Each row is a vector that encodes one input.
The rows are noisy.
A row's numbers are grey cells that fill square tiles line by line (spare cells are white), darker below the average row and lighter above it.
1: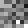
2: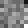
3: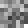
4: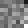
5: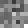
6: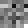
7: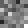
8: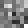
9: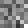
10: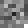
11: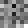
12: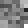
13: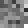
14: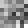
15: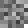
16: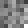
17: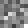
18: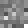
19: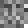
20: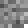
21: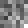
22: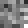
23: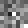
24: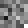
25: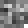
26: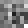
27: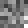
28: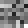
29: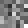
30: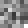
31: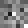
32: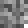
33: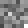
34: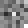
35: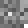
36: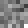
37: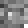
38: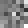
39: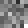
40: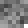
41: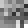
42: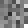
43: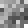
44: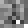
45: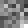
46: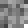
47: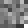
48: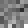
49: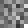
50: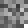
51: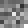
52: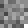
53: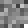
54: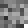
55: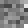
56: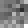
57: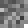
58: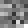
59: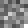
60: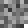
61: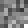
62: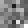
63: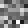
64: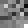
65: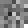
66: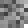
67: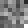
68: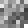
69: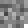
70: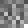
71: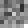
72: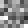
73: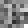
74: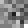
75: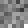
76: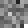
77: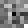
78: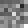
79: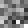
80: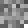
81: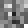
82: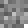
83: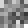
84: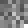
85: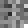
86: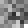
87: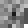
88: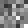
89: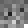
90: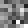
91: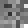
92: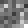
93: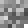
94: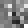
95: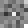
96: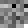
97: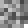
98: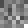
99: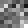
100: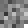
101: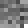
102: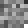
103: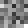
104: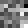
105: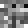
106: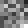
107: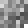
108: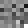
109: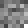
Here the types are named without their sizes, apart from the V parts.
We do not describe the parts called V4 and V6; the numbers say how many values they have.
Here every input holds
a label and a value of V4, together with either three true/false values, or a value of V6.
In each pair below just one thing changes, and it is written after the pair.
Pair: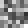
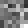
the value of V6
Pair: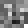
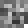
the label
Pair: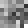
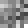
the label
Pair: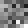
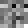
the value of V6
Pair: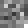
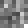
the label
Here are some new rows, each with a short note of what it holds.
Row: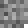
a label, three true/false values and a value of V4
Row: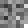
a label, three true/false values and a value of V4
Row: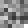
a label, a value of V4 and a value of V6
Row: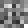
a label, a value of V4 and a value of V6
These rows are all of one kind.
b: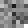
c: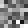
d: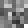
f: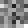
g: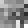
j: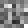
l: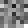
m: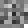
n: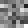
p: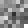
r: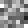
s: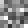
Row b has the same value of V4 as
d and p.
